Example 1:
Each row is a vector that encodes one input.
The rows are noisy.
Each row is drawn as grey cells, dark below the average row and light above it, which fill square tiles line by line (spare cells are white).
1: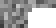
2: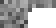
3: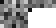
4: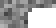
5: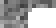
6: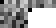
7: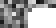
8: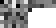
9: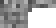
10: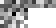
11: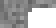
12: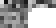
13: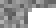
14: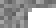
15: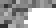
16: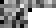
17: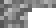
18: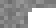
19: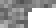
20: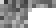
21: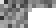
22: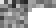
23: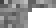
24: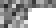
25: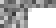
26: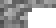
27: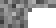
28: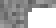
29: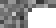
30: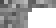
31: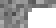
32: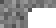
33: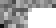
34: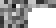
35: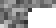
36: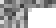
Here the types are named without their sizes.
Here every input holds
a node of a tree.
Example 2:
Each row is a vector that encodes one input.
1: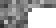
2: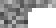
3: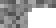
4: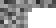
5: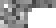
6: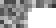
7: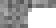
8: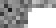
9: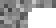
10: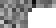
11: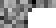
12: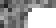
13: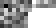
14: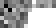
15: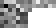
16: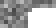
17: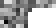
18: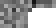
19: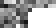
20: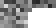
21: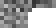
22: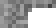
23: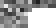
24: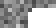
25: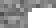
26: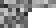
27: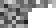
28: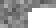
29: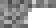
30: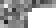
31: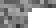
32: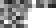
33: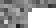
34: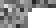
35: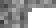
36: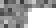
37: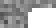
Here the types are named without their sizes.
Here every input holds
a node of a tree.
